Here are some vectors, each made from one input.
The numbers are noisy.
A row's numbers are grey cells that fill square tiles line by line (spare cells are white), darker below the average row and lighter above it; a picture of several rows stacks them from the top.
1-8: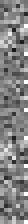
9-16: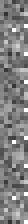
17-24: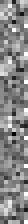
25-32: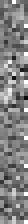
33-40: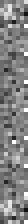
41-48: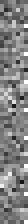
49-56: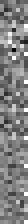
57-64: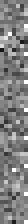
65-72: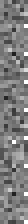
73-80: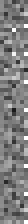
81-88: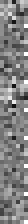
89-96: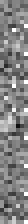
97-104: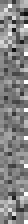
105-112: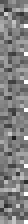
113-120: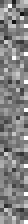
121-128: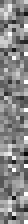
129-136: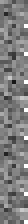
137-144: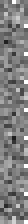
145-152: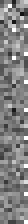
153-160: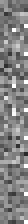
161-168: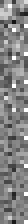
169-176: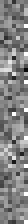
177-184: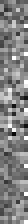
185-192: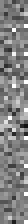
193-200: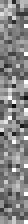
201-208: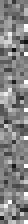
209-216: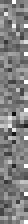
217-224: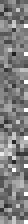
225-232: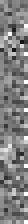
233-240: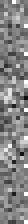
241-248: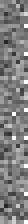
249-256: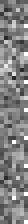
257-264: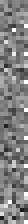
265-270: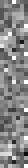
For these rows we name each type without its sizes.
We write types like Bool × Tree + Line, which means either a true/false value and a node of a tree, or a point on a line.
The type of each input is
Bool × Bool × Bool × Bool + Line × Line.
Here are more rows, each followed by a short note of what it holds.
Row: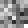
a point on each of two lines
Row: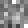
four true/false values
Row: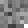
four true/false values
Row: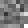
four true/false values
